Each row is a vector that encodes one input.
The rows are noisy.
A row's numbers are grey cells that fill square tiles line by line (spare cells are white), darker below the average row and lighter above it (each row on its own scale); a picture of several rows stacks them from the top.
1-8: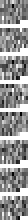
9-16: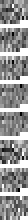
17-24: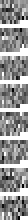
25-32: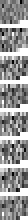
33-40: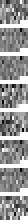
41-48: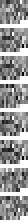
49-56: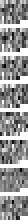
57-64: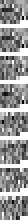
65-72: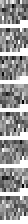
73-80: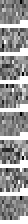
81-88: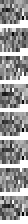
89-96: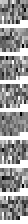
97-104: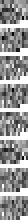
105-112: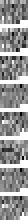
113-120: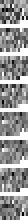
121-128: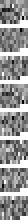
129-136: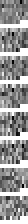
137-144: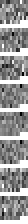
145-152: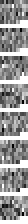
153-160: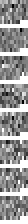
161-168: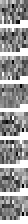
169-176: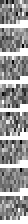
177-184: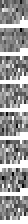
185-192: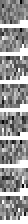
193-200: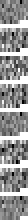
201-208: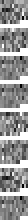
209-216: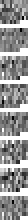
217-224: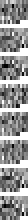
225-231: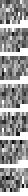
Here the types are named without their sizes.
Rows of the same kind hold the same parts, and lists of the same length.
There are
2 kinds of row.
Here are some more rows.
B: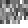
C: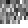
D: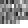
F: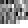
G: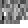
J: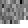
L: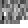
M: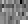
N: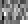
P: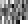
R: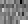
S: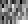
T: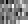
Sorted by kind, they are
B, C, D, F, J, M, P, R, S, T
G, L, N

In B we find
three true/false values.
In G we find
a fixed value.
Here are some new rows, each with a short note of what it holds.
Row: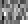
a fixed value
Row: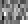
a fixed value
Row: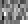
a fixed value
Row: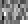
a fixed value
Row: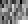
three true/false values
